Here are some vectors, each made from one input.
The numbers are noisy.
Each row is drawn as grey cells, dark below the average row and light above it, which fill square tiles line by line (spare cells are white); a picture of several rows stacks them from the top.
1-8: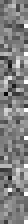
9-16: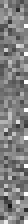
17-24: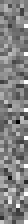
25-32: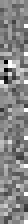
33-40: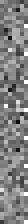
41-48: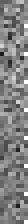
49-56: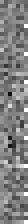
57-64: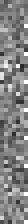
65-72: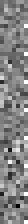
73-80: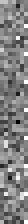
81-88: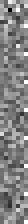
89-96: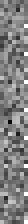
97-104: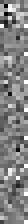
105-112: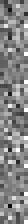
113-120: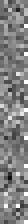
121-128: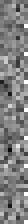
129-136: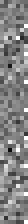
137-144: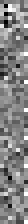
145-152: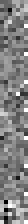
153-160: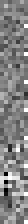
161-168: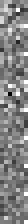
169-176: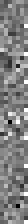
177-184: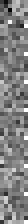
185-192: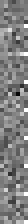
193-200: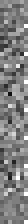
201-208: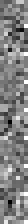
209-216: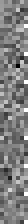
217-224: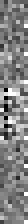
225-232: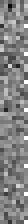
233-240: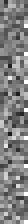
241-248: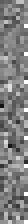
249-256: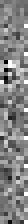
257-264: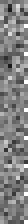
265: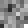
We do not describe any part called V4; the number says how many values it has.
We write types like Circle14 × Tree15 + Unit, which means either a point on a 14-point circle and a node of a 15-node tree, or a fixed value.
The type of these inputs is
List3(Bool × V4).
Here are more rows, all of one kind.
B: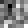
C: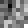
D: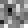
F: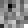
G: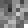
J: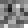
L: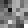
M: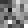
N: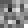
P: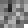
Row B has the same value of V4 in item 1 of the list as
C, F, M and N.
